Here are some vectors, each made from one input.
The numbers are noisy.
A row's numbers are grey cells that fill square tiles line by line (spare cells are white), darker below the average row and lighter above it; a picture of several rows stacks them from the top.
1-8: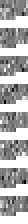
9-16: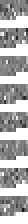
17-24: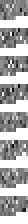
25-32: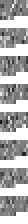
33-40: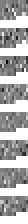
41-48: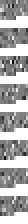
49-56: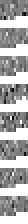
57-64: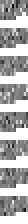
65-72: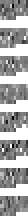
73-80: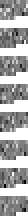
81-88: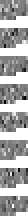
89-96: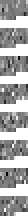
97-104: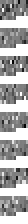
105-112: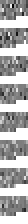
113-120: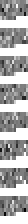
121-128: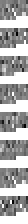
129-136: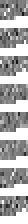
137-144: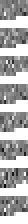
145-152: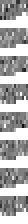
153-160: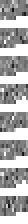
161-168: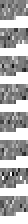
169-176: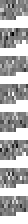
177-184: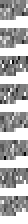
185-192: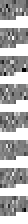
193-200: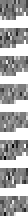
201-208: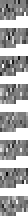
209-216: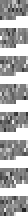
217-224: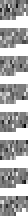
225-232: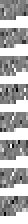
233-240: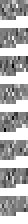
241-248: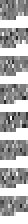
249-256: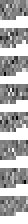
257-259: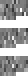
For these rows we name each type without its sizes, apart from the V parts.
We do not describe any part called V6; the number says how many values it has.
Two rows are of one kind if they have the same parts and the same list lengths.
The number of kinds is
2.
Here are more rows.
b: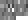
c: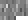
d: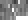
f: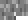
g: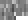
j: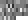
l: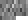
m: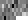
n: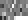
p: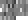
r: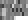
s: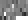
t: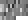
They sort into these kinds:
b, d, j, m, p, t
c, f, g, l, n, r, s

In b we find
a point on a circle, a true/false value and a value of V6.
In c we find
a point on a line, a true/false value and a value of V6.
